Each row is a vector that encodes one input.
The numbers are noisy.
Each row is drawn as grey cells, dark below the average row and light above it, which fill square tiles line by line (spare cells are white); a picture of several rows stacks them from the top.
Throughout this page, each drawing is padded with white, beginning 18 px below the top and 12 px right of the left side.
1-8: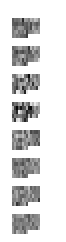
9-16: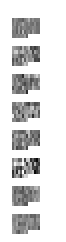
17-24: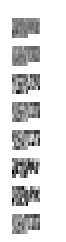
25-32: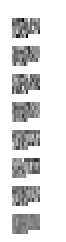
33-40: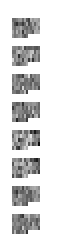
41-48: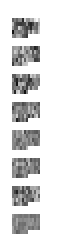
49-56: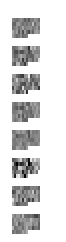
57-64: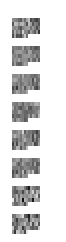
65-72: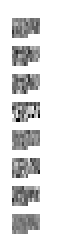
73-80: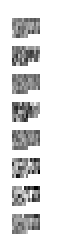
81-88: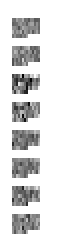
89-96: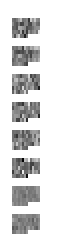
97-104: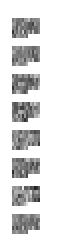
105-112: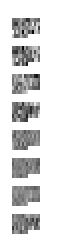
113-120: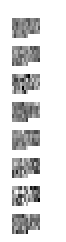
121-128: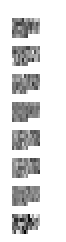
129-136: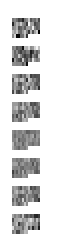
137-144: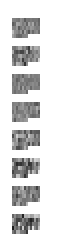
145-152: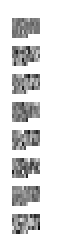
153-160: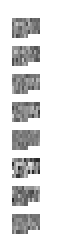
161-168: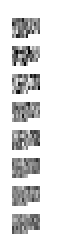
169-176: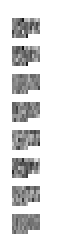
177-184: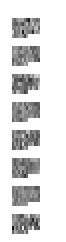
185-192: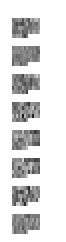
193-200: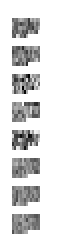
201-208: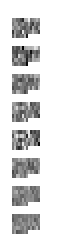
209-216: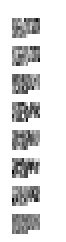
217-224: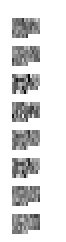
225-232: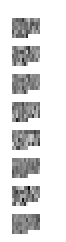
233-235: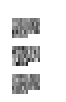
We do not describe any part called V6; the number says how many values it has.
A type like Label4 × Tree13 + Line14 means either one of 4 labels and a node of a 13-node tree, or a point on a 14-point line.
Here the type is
(Bool × Bool × Bool + V6) × List3(Line4).
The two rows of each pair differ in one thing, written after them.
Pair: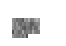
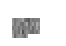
the place on the 4-point line in item 1 of the list
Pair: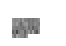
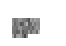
the place on the 4-point line in item 1 of the list
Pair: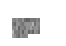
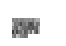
one of the three true/false values
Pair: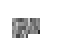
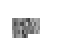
one of the three true/false values
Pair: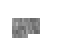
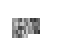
the place on the 4-point line in item 1 of the list
